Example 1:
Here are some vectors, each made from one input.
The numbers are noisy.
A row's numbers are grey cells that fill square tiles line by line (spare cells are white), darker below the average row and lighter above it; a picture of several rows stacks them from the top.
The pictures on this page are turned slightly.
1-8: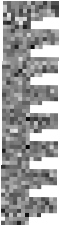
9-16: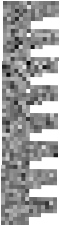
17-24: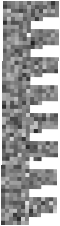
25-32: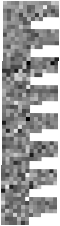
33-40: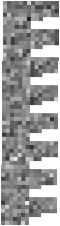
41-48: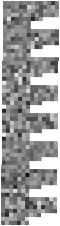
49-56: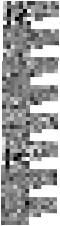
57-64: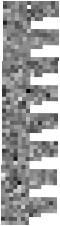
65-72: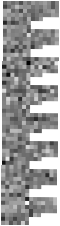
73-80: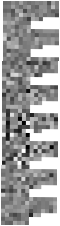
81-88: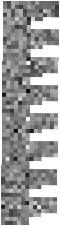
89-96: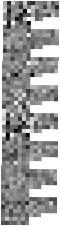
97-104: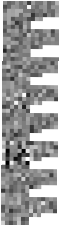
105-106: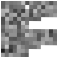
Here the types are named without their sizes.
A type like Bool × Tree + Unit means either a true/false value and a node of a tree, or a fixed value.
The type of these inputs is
Bool × Tree × (Tree + Unit) + Unit.
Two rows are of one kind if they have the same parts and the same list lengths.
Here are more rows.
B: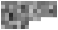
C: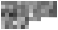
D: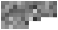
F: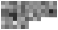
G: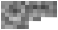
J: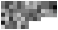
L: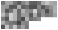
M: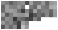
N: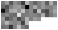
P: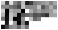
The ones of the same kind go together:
B, C, D, F, G, L, N
J, M
P

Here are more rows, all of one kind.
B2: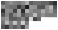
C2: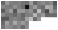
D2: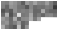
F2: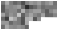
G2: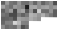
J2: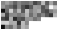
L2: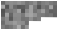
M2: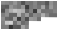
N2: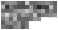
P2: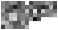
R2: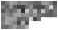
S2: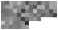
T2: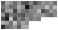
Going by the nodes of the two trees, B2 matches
C2, G2 and J2.
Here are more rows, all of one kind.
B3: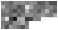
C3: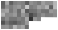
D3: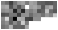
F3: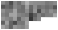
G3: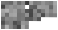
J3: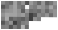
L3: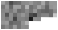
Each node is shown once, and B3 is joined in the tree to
C3 and D3.
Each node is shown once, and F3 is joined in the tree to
L3.
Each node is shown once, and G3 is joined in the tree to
J3.
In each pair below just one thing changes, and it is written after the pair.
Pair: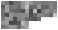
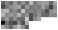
the true/false value
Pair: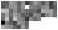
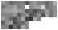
the true/false value
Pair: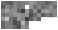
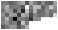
the node of the tree
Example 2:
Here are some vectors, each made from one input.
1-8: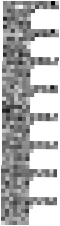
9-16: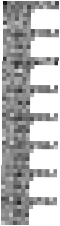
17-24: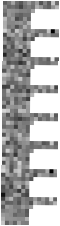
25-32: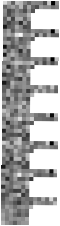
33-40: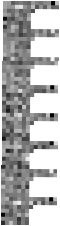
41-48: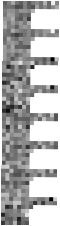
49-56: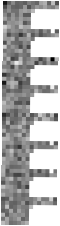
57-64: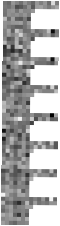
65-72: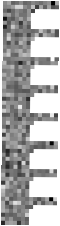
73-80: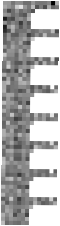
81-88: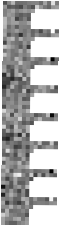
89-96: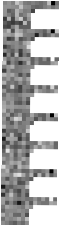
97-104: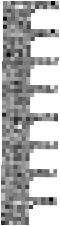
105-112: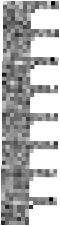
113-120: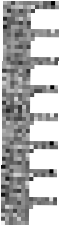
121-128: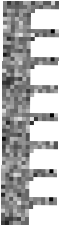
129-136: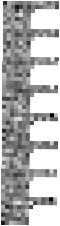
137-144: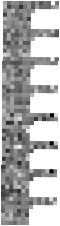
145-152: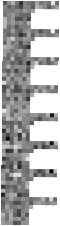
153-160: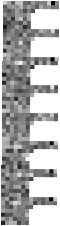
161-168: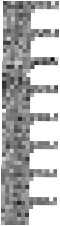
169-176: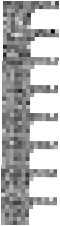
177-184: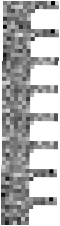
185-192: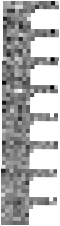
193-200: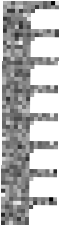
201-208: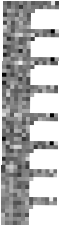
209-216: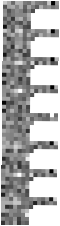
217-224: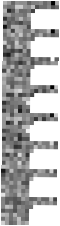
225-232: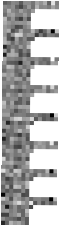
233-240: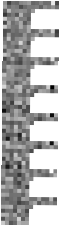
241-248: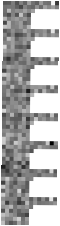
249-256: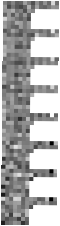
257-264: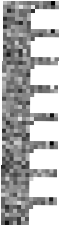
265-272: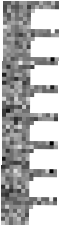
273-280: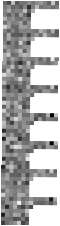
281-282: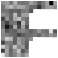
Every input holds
either a point on a 10-point line, or a list of up to two points on a 7-point line.
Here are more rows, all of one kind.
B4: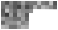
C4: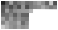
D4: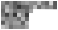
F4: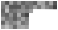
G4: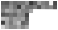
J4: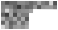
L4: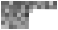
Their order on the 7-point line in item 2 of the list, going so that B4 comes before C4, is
F4, L4, D4, B4, J4, C4, G4.
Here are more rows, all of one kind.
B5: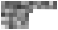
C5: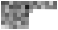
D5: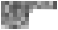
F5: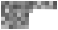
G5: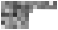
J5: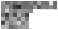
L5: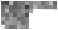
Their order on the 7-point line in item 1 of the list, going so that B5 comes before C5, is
B5, G5, J5, F5, D5, C5, L5.
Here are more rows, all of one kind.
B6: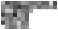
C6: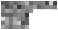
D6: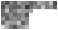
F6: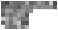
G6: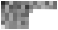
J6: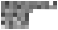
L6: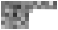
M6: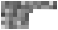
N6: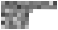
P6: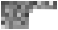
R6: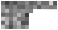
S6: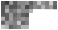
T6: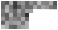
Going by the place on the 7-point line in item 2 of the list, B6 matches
L6 and M6.
